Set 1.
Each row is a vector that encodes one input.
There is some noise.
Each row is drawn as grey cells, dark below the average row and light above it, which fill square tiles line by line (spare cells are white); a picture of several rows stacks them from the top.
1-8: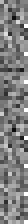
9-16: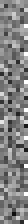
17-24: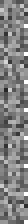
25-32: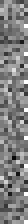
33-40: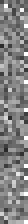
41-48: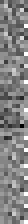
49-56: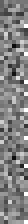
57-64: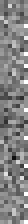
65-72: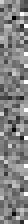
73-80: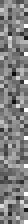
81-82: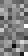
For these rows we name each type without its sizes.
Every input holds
a point on a circle.
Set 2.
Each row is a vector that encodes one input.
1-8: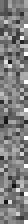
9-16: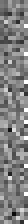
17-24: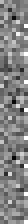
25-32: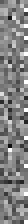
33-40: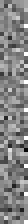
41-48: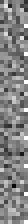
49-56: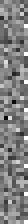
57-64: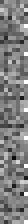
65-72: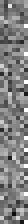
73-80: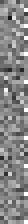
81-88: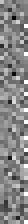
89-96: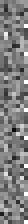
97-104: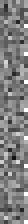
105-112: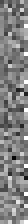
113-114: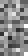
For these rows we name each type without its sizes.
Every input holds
a point on a circle.
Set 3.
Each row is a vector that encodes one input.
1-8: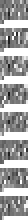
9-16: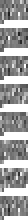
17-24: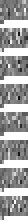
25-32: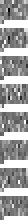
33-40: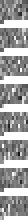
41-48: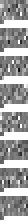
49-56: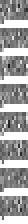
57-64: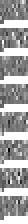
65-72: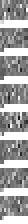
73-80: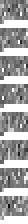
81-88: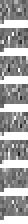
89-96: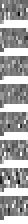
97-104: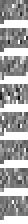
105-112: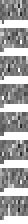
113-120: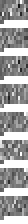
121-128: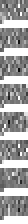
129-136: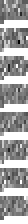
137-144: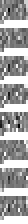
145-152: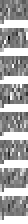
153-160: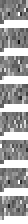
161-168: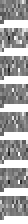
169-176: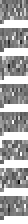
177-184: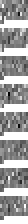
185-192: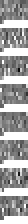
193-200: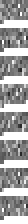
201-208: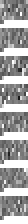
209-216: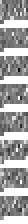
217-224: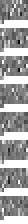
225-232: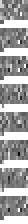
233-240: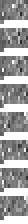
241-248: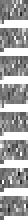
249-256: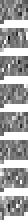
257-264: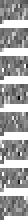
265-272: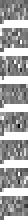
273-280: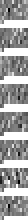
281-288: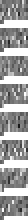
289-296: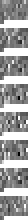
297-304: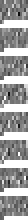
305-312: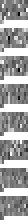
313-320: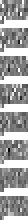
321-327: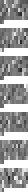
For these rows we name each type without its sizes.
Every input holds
either a fixed value, or five true/false values.
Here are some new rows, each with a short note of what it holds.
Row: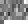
five true/false values
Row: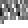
a fixed value
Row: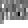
five true/false values
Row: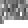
five true/false values
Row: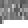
five true/false values
